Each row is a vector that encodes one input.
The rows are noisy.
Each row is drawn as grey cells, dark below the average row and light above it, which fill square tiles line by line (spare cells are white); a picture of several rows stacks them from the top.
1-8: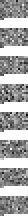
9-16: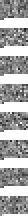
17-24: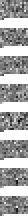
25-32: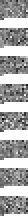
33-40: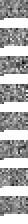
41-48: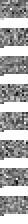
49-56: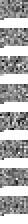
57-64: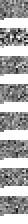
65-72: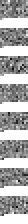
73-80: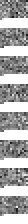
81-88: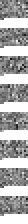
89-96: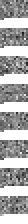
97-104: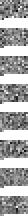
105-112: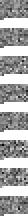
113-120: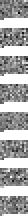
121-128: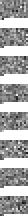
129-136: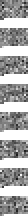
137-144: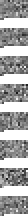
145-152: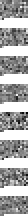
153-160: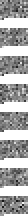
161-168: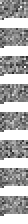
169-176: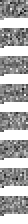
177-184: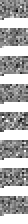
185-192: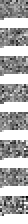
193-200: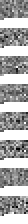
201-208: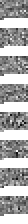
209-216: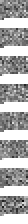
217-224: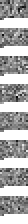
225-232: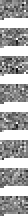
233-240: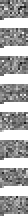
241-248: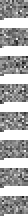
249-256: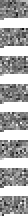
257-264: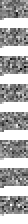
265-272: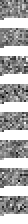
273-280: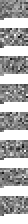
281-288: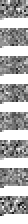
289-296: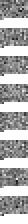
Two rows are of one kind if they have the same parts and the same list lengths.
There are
2 kinds of row.
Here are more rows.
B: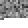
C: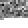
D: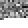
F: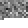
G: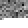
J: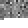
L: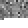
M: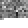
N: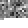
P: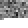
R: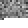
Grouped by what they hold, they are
B, D, F, J, L, R
C, G, M, N, P

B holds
a point on a 7-point line and four true/false values.
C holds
a point on a 9-point circle.
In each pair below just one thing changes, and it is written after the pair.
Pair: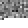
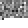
one of the four true/false values
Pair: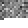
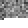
one of the four true/false values
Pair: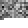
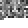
the place on the 7-point line
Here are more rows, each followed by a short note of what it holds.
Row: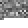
a point on a 7-point line and four true/false values
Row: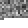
a point on a 7-point line and four true/false values
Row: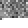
a point on a 9-point circle
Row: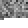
a point on a 7-point line and four true/false values
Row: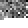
a point on a 9-point circle
